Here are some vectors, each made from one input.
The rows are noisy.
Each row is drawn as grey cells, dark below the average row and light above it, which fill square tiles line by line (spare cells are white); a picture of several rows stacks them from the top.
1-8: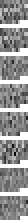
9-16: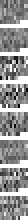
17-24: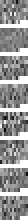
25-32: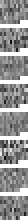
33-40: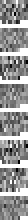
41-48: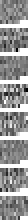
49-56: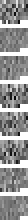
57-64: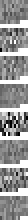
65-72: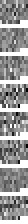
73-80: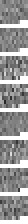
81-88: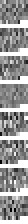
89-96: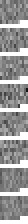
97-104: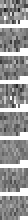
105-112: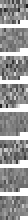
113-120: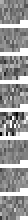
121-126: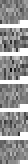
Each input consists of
either one of 6 labels, or one of 12 labels and three true/false values.
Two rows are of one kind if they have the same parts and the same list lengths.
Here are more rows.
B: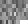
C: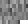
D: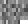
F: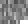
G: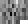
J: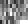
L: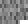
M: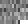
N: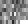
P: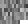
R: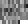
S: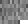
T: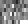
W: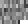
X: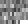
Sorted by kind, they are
B, C, G, L, M, N, P, R, S, T, W, X
D, F, J

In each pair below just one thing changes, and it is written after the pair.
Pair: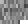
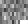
the label
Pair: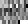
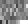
the label
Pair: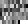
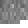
the label
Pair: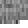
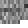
the label
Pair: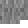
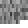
the label
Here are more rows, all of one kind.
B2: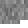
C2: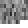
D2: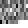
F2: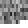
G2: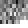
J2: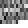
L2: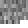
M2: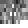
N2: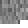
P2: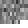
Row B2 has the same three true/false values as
C2, G2, J2 and N2.
